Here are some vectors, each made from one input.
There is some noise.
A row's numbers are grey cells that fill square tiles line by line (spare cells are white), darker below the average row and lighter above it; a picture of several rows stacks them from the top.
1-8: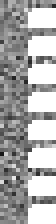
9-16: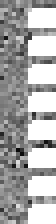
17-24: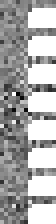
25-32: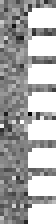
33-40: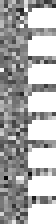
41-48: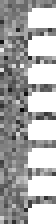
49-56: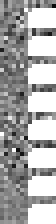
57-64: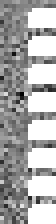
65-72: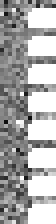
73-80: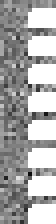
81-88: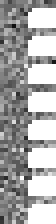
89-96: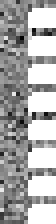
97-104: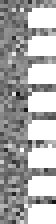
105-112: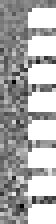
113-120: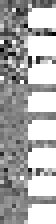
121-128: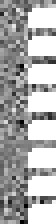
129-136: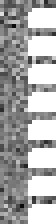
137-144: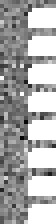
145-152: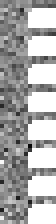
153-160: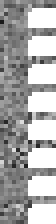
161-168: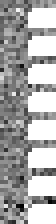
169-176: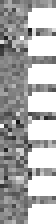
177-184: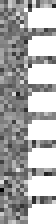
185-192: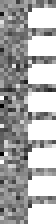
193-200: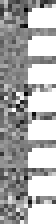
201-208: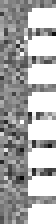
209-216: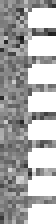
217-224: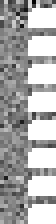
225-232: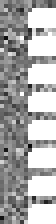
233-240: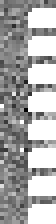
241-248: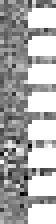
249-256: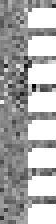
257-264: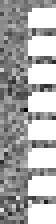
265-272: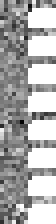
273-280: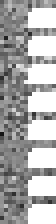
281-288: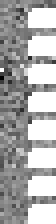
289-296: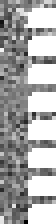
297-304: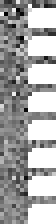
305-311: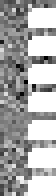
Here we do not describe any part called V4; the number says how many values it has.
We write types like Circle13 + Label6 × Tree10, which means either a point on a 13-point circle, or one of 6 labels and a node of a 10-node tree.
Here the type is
(Bool × Bool × Bool × Bool × Bool + Label7) × V4.
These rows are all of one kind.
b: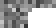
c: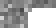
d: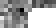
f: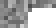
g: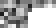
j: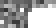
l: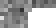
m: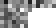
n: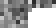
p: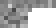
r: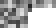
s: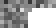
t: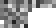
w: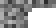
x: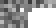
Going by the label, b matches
c, d, l and w.
